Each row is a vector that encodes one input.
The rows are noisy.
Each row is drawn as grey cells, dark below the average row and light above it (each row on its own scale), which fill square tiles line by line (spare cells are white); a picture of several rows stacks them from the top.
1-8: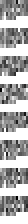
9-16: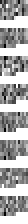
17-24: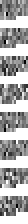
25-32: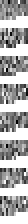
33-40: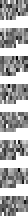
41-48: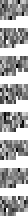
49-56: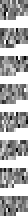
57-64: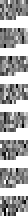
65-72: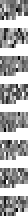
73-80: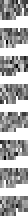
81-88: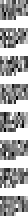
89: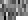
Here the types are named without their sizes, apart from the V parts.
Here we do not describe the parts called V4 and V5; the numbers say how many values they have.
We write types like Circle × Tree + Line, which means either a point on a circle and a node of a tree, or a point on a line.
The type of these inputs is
Bool × Line × Line × V4 × V5.
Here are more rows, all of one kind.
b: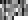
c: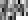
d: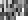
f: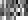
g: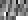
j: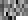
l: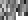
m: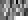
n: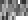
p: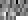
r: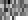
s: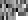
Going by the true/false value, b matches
c and r.
